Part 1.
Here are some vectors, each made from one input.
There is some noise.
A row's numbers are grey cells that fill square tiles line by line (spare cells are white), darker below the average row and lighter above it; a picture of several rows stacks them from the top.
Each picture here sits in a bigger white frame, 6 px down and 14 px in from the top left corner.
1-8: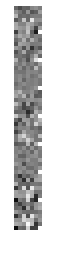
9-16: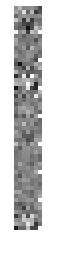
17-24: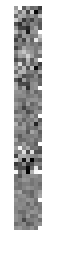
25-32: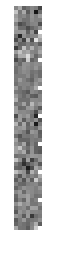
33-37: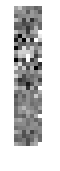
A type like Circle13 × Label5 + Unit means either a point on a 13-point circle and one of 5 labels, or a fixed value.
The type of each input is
Bool × Line3 × Line3.
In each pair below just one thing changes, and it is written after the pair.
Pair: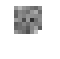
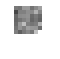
the place on one of the two 3-point lines
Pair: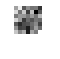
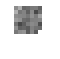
the place on one of the two 3-point lines
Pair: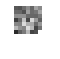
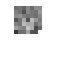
the place on one of the two 3-point lines
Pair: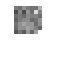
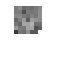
the true/false value
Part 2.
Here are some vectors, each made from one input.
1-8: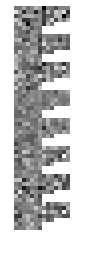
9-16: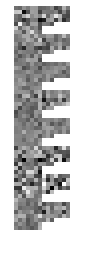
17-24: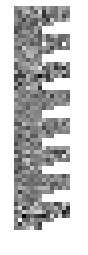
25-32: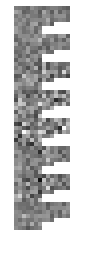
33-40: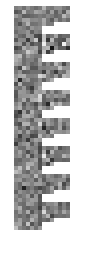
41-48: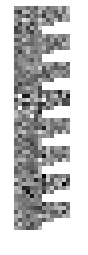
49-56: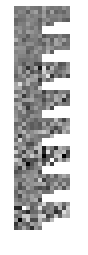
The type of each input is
List2(Line7).
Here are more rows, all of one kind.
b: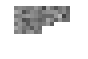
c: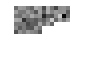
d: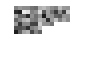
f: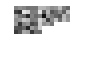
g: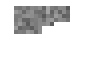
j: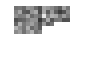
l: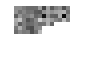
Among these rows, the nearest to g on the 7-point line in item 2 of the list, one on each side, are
f and l.
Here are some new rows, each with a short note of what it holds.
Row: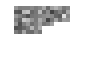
a list of one item
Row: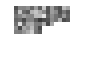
the empty list
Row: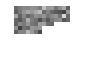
a list of two items
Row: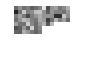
the empty list
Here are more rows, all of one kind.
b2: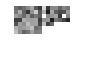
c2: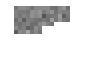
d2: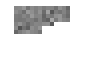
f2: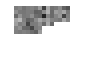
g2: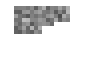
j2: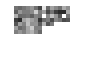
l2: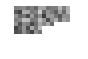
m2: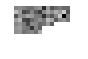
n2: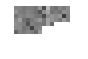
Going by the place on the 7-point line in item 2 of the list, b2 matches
c2, d2 and m2.
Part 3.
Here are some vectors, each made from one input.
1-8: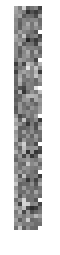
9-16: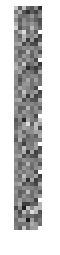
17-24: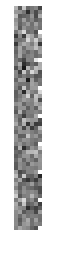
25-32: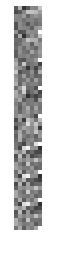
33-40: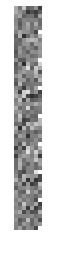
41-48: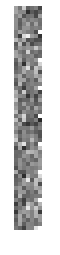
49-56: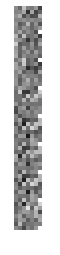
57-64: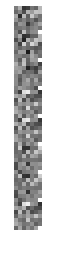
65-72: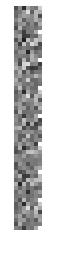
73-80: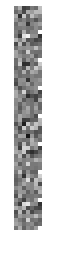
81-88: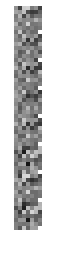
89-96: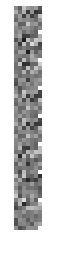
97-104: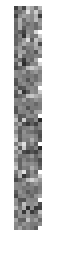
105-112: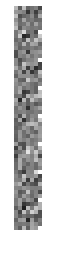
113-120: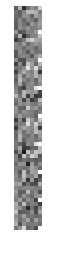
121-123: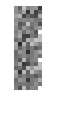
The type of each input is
Bool × Line7.
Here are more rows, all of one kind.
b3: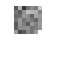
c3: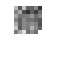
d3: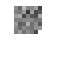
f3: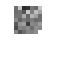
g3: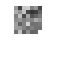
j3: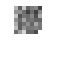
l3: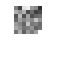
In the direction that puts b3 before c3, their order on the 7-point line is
l3, g3, b3, d3, f3, j3, c3.
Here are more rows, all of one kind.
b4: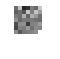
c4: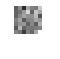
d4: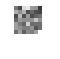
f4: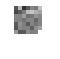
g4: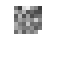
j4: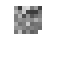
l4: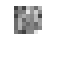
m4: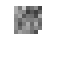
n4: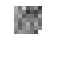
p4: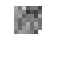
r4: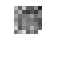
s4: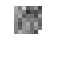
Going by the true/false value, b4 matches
c4, f4 and l4.
